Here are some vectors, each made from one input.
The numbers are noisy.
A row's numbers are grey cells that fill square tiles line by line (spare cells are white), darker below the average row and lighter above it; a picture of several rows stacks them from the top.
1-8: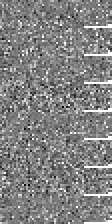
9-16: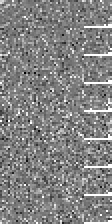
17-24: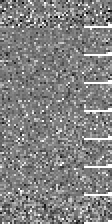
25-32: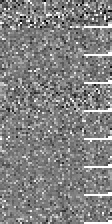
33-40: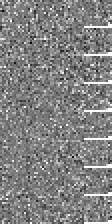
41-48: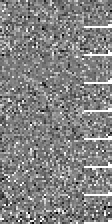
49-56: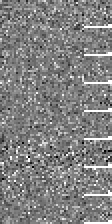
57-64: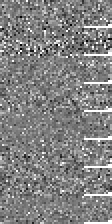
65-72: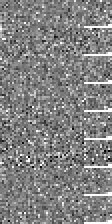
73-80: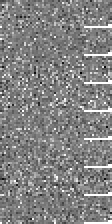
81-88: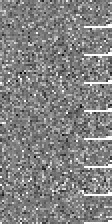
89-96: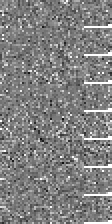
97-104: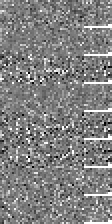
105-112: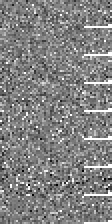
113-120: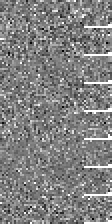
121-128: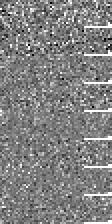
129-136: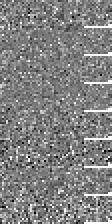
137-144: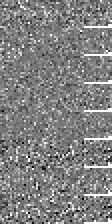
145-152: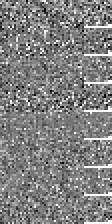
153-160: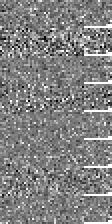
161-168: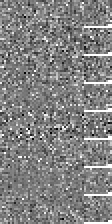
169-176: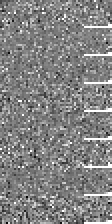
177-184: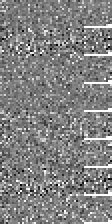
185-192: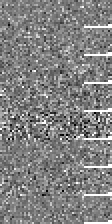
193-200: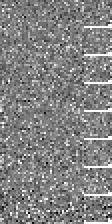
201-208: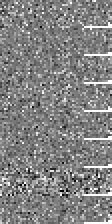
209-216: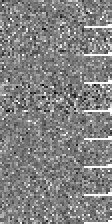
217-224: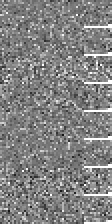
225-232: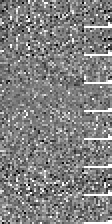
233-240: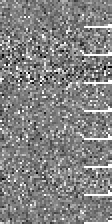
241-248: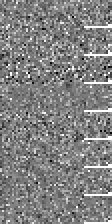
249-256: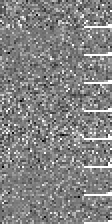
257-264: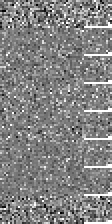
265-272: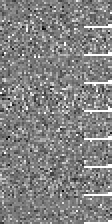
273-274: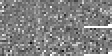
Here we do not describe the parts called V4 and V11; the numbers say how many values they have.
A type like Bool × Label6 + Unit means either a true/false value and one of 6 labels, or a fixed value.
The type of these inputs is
Line5 + Tree9 × (Tree10 + V11) + V4.
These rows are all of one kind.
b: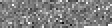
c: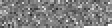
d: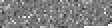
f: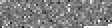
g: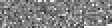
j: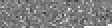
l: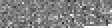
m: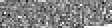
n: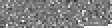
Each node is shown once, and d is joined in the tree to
b and j.
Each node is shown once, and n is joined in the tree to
l.
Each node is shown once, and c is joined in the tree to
g, j and m.
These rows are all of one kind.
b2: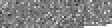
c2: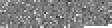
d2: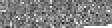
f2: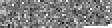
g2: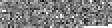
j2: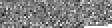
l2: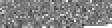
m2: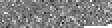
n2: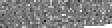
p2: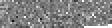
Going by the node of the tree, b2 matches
d2, l2, m2 and n2.
